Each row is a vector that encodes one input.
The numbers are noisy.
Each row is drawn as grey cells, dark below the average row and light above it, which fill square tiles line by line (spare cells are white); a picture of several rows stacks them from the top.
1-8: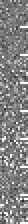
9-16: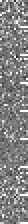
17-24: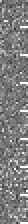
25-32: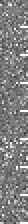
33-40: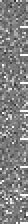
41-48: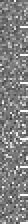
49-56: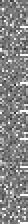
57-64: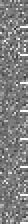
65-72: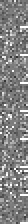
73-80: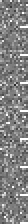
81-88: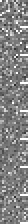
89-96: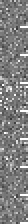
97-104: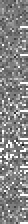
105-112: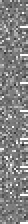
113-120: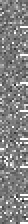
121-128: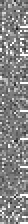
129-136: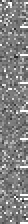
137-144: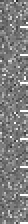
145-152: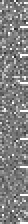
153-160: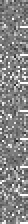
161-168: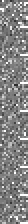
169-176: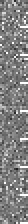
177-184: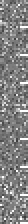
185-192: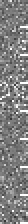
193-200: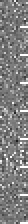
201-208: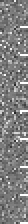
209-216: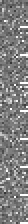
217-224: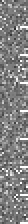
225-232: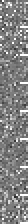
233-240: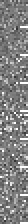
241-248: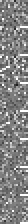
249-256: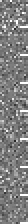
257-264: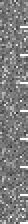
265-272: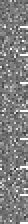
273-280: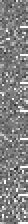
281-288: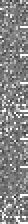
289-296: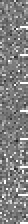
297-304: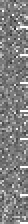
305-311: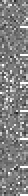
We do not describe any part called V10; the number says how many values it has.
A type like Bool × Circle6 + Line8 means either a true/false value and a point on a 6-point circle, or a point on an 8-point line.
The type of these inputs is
Bool × V10 + Line6 + Line12 + List2(Circle6).
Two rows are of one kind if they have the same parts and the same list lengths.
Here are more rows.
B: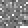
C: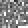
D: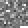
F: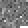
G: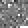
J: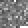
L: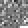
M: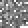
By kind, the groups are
B
C
D
F
G, L
J, M

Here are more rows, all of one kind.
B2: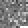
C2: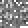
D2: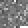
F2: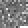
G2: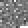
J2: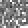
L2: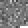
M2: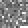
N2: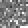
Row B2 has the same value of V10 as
L2 and N2.
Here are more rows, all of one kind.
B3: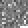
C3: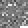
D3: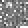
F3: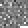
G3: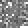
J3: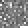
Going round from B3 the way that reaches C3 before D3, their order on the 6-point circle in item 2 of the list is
B3, J3, F3, G3, C3, D3.
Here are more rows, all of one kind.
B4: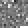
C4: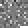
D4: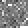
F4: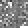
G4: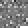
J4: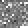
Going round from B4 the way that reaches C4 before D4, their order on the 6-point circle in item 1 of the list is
B4, G4, C4, F4, J4, D4.
